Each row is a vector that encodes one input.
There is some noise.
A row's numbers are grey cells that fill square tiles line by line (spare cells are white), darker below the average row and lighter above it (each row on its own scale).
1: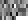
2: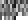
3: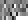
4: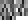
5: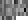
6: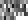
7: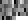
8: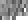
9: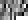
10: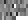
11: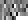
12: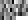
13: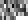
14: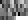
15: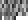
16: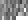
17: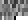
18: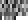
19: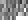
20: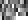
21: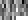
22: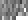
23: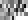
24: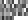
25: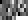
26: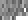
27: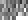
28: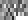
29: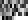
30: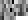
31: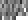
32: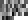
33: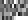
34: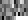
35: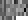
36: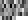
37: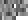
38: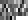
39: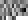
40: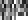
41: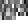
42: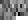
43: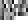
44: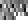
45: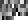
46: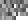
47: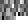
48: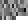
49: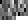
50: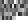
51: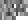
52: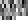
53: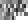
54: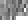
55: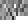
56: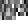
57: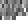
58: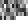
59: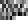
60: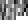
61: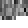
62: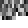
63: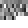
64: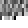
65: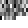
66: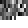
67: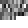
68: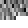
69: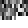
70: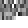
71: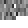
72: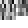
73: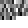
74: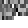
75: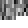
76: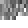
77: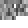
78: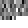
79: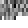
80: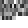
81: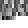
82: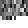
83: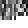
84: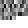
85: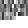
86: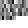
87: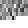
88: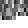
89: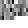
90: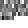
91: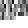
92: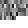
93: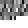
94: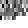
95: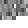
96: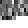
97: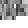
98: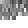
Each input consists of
either a point on a 5-point line and a true/false value, or a point on an 8-point line.
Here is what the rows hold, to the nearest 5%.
About 45% of them hold a point on a 5-point line and a true/false value. The rest hold a point on an 8-point line.
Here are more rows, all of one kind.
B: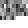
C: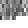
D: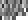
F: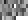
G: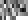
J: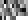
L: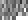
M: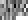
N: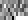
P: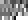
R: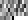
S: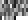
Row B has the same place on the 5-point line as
G, J, M and S.
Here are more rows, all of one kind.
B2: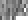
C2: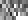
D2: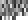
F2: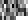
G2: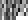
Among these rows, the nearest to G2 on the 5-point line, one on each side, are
C2 and D2.
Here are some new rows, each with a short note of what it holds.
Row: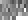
a point on a 5-point line and a true/false value
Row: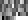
a point on an 8-point line
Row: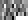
a point on a 5-point line and a true/false value
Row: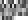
a point on an 8-point line
